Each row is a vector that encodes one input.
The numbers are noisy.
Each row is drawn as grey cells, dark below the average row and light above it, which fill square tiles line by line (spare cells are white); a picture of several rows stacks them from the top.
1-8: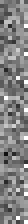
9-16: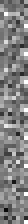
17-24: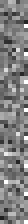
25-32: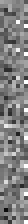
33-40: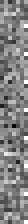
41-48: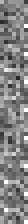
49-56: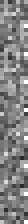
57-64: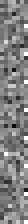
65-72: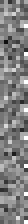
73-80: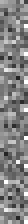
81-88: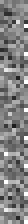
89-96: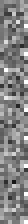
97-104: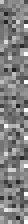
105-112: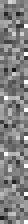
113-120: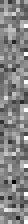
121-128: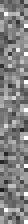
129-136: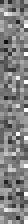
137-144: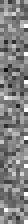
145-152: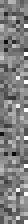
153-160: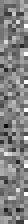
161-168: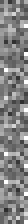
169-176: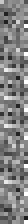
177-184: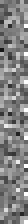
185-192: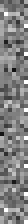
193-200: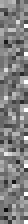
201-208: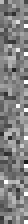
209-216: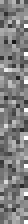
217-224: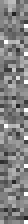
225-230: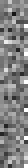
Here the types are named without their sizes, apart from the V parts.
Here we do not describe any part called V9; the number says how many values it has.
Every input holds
either a label and a value of V9, or a point on a line.
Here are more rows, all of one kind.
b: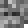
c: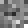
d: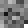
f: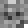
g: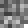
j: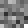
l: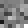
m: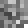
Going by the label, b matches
c and g.
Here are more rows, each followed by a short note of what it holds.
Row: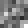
a point on a line
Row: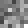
a label and a value of V9
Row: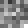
a point on a line
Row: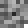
a label and a value of V9
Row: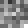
a point on a line
